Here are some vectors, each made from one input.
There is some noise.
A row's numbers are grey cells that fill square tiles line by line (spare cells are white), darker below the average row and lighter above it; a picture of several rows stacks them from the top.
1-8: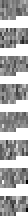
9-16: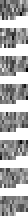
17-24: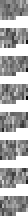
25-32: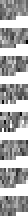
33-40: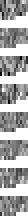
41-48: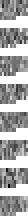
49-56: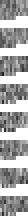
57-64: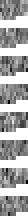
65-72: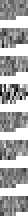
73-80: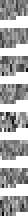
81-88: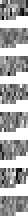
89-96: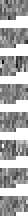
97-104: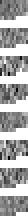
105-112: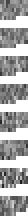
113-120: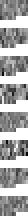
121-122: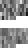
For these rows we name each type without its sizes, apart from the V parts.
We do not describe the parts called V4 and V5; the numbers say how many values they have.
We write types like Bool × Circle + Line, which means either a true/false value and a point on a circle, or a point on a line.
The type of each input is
Bool × (Line + V4) + V5.
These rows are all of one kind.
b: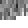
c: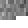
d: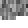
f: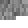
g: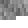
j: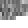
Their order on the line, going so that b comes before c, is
b, g, f, j, c, d.
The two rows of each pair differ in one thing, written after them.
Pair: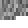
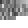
the place on the line
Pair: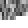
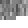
the place on the line
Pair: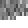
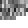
the place on the line
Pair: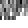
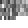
the true/false value
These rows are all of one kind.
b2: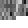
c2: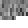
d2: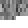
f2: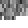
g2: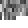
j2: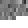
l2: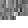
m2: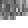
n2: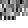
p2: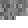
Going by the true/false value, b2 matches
g2, j2 and l2.
